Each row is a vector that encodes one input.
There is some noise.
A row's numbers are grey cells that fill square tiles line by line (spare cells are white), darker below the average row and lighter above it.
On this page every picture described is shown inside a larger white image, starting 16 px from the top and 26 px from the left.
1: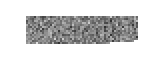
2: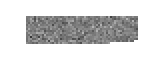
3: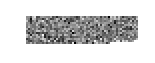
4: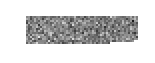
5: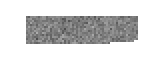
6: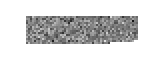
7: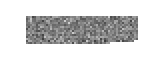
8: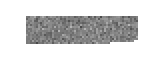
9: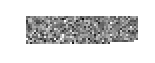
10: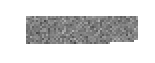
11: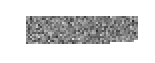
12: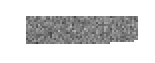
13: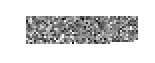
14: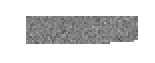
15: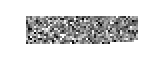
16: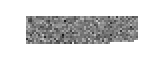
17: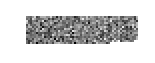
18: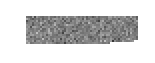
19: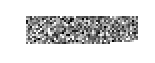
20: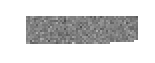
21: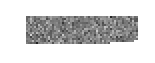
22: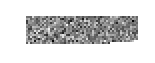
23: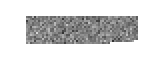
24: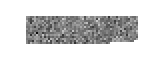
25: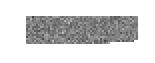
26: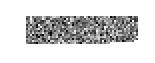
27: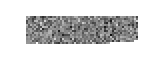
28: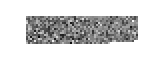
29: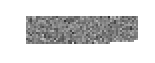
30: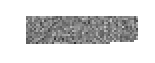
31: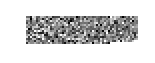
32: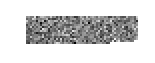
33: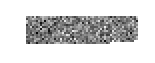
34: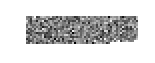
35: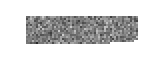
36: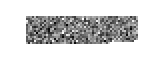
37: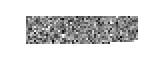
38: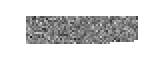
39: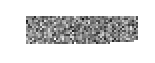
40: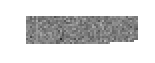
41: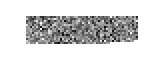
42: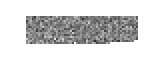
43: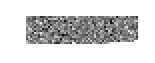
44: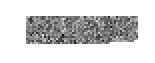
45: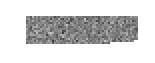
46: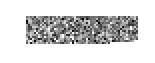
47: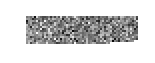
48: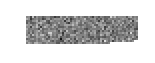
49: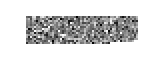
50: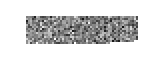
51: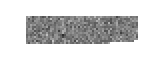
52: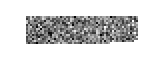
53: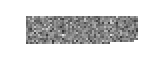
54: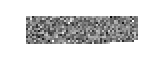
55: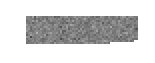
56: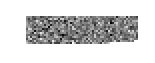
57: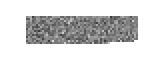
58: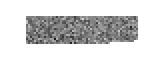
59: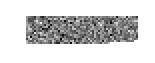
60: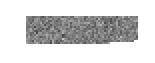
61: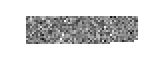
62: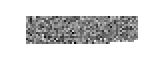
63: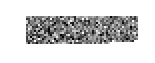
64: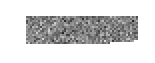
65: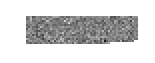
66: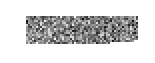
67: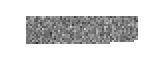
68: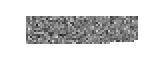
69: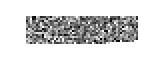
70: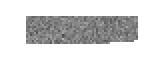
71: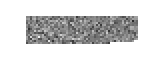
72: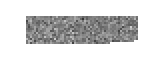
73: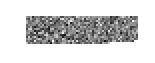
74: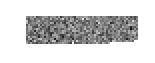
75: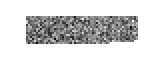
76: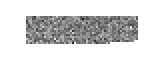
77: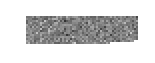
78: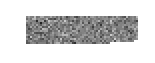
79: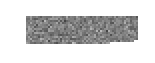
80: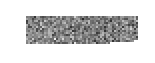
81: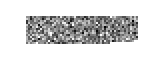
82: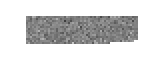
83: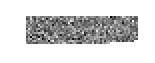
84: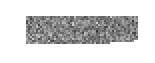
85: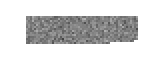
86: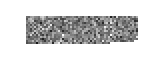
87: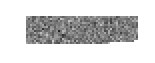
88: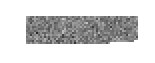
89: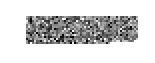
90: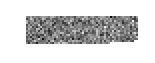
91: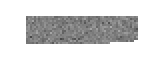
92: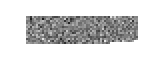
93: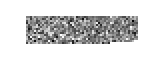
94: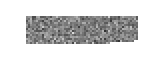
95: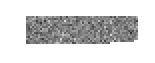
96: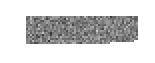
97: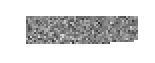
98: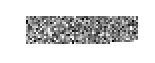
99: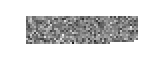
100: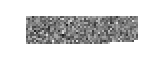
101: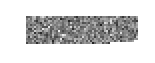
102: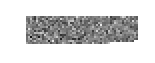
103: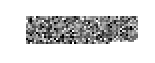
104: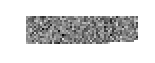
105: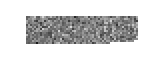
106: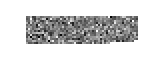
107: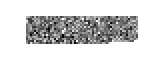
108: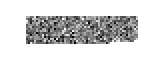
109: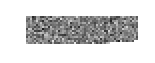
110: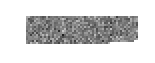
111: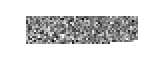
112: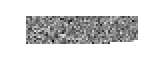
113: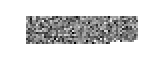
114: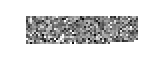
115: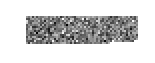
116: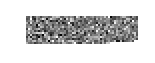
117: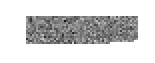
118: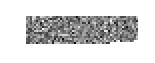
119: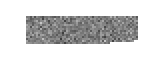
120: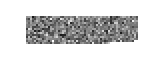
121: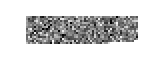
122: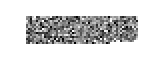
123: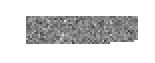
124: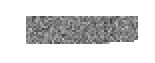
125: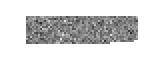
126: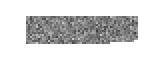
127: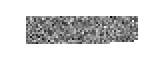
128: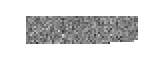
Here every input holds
four labels (each one of 5), together with either a point on a 4-point line, or a point on a 5-point line.
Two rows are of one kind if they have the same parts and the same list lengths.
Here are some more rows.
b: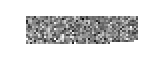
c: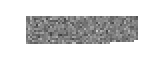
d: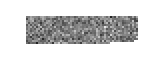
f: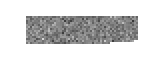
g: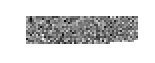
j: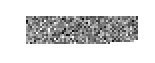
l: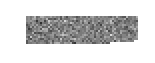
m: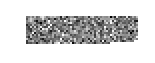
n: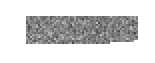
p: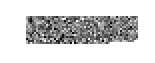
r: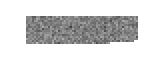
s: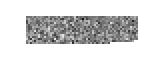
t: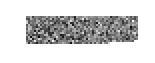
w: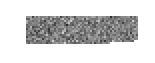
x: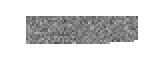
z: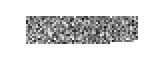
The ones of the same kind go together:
b, l, m, n, r, s, w, z
c, d, f, g, j, p, t, x

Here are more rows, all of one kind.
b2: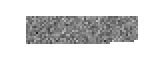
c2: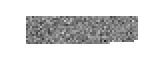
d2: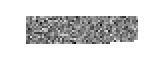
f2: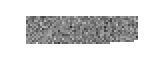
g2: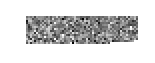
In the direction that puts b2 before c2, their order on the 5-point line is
b2, c2, f2, d2, g2.
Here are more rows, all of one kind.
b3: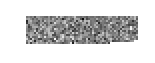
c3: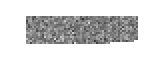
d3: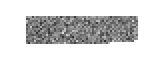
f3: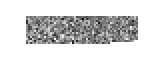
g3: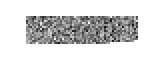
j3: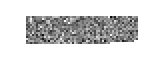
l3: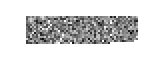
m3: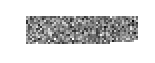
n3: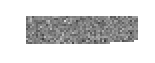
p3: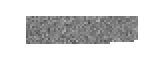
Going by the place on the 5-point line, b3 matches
f3, j3, l3 and n3.
